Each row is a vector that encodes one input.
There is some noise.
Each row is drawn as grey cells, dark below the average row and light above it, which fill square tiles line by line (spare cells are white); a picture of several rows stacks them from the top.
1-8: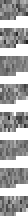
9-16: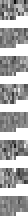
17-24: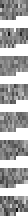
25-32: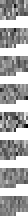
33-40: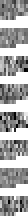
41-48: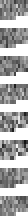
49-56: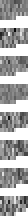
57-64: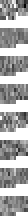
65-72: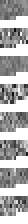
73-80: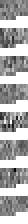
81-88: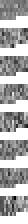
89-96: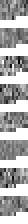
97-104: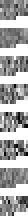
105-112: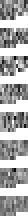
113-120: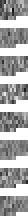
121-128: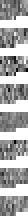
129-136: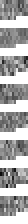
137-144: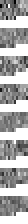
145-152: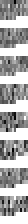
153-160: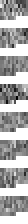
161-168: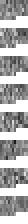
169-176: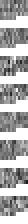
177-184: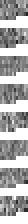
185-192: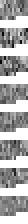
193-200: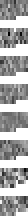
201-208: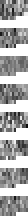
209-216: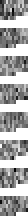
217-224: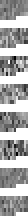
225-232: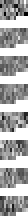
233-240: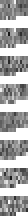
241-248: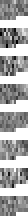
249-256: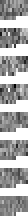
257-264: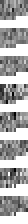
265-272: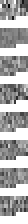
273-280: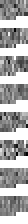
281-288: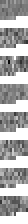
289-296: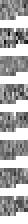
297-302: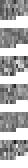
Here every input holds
either a point on an 8-point circle and a true/false value, or a node of an 8-node tree.
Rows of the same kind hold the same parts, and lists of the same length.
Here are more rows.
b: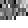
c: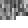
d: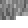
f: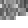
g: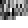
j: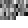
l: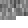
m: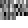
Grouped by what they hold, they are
b, c, d, f, g
j, l, m

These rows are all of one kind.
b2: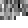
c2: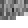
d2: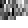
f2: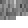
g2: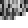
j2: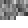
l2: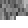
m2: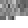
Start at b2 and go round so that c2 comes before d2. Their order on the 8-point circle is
b2, j2, f2, g2, m2, c2, l2, d2.
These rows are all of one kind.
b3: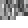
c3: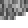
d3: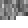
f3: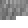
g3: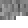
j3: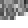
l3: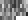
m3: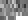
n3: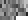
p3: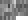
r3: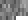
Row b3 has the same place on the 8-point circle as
c3, j3 and m3.
